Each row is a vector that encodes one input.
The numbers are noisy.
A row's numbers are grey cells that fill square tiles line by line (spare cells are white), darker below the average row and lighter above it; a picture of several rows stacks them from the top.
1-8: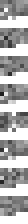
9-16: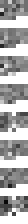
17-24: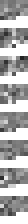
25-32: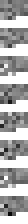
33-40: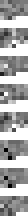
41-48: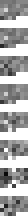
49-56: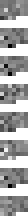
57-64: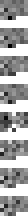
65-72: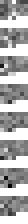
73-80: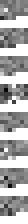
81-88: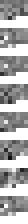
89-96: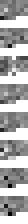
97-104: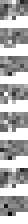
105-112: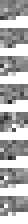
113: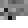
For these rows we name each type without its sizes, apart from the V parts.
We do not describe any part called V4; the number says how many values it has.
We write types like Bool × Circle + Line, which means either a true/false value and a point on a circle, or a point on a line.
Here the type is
Circle × List(Line) + V4.
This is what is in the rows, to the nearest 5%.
About 85% of them hold a point on a circle, together with a list of points on a line. The rest hold a value of V4.
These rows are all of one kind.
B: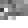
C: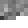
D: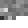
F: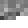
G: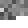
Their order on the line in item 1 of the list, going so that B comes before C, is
D, G, B, F, C.
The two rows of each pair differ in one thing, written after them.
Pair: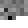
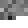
the place on the circle
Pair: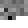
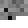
the place on the line in item 1 of the list
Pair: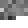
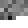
the place on the line in item 1 of the list
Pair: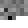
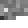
the place on the circle
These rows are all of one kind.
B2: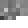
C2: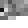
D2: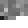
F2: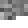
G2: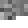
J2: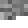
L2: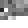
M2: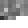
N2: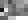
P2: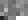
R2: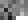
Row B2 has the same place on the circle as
D2, M2 and P2.
